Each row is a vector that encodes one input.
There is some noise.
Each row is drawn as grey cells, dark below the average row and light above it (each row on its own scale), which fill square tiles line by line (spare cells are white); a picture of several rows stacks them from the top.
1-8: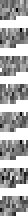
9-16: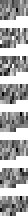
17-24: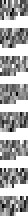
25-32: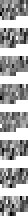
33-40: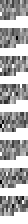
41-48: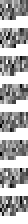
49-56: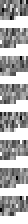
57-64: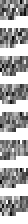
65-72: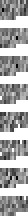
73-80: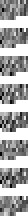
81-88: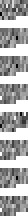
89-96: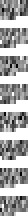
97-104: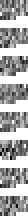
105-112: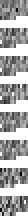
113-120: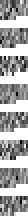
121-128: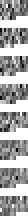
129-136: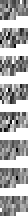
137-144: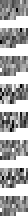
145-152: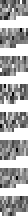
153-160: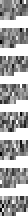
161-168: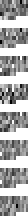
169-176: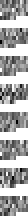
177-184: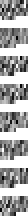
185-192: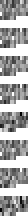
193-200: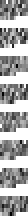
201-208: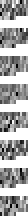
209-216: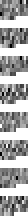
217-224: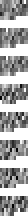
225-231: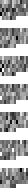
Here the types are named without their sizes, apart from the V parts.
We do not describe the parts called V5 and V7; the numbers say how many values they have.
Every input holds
either a label and a value of V5, or a true/false value and a value of V7.
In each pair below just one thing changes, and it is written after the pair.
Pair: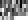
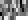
the value of V5
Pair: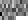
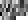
the label
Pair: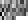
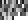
the value of V5
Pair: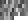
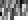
the value of V5
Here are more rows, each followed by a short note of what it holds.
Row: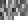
a label and a value of V5
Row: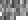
a true/false value and a value of V7
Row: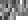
a true/false value and a value of V7
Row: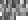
a true/false value and a value of V7
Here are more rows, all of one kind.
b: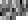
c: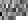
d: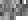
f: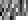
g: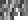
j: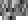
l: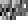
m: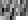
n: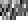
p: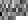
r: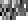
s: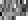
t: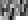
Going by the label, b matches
l, m, n and r.
